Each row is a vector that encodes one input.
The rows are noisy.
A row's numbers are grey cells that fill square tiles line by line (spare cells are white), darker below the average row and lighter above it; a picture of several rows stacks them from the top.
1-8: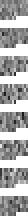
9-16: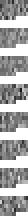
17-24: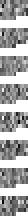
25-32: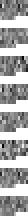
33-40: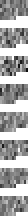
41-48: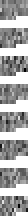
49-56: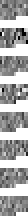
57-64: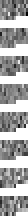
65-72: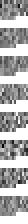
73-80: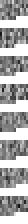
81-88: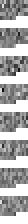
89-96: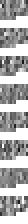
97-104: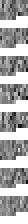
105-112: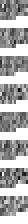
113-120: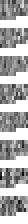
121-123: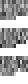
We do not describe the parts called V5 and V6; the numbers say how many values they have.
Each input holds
a true/false value and a value of V6, together with either a point on a 4-point line, or a value of V5.
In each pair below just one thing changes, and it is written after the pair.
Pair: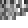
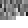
the value of V6
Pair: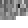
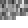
the value of V5
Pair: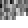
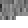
the value of V6
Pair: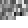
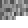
the value of V6
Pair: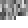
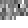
the true/false value
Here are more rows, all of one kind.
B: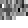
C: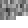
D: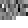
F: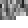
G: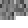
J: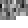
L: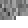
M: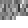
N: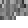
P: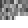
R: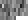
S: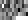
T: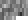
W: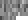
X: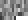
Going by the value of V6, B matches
C, R, S and T.
